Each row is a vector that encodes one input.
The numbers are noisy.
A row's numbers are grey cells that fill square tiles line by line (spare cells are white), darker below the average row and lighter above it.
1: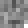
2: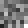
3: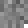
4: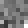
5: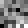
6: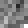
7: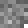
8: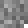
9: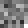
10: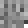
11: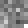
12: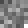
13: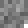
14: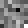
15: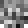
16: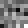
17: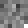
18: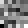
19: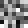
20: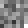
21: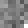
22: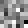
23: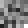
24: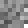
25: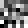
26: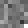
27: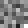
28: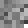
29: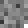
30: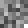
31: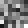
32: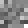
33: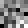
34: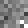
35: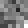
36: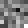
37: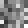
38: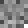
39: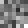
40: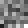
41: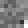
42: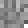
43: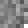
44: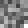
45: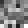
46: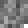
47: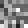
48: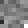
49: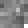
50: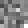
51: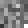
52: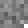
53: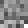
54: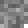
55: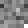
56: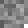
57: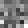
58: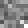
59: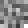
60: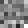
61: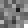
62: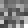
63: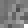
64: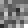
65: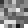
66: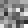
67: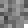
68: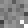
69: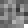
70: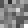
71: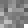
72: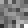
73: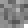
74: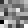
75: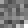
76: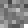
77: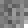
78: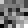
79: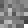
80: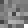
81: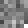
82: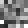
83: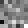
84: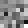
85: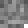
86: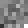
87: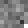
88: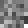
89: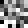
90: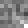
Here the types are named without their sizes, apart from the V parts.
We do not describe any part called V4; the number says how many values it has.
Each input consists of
a point on a circle and a value of V4, together with either a fixed value, or four true/false values.
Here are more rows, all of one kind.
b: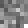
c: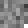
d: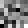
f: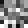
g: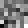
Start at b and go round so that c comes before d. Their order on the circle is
b, c, d, f, g.
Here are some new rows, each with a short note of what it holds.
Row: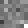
a point on a circle, four true/false values and a value of V4
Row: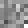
a point on a circle and a value of V4
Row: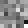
a point on a circle and a value of V4
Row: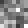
a point on a circle, four true/false values and a value of V4
